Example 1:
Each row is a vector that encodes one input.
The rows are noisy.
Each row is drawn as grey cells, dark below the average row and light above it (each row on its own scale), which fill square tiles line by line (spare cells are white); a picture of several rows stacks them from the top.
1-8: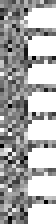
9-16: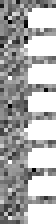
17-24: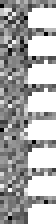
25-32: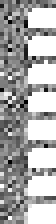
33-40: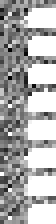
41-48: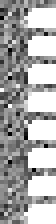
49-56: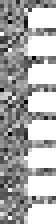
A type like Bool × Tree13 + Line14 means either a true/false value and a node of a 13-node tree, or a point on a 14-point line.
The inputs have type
Line6 + Line8.
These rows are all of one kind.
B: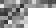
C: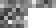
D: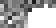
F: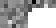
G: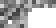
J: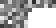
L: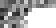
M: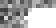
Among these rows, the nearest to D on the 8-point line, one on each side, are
F and J.
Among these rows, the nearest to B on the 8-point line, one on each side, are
C and G.
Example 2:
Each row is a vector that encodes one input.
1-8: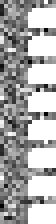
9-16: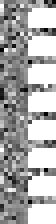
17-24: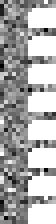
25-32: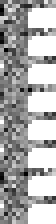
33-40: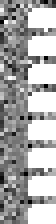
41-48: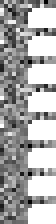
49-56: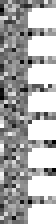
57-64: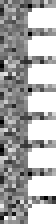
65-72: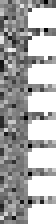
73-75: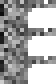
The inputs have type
Line6 + Line7.
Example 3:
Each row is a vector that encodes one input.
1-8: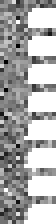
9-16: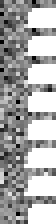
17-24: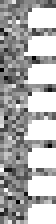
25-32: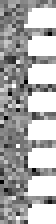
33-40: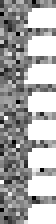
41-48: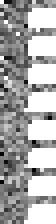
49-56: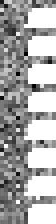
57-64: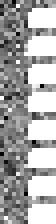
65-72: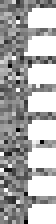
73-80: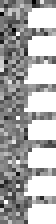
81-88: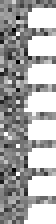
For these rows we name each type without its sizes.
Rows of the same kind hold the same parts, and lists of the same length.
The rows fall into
2 kinds.
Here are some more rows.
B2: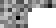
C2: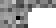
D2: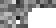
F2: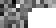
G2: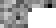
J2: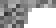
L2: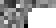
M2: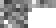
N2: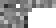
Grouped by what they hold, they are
B2, C2, D2, G2
F2, J2, L2, M2, N2

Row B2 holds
a point on a line.
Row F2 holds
four true/false values.
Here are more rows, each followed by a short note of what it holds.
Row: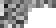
four true/false values
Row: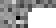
a point on a line
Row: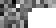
four true/false values
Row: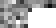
a point on a line
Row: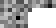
a point on a line
